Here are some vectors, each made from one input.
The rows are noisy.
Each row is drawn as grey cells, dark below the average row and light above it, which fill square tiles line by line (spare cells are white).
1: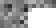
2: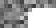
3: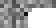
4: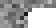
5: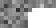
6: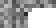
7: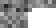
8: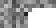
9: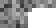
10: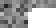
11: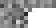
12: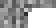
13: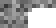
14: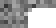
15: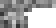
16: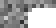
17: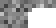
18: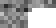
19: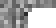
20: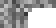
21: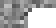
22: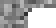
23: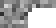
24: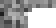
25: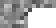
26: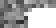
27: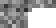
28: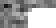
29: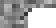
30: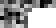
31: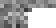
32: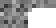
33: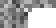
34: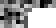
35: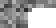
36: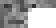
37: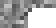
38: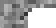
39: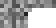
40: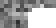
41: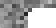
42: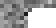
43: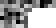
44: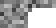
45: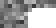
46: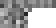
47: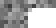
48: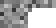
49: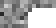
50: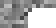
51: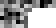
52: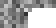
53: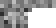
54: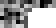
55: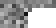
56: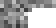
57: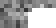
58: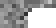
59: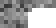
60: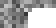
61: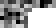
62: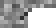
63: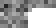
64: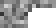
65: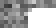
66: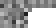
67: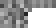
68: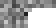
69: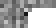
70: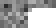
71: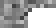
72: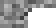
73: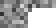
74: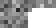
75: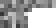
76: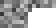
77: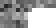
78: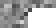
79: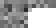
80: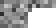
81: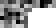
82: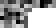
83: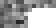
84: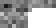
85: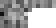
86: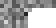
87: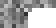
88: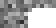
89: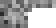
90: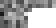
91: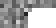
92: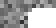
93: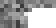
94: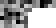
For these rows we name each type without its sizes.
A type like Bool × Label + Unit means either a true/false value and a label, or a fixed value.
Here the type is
List(Line).
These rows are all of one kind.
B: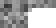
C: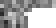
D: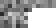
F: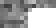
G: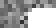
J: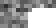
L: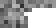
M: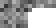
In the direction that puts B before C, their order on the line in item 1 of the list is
G, F, B, J, M, L, D, C.
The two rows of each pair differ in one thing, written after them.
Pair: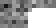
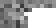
the place on the line in item 1 of the list
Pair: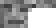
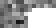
the place on the line in item 1 of the list
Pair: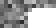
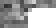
the place on the line in item 1 of the list
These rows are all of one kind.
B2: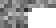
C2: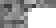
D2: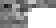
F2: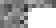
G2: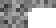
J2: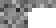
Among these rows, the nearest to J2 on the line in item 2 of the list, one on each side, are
C2 and G2.
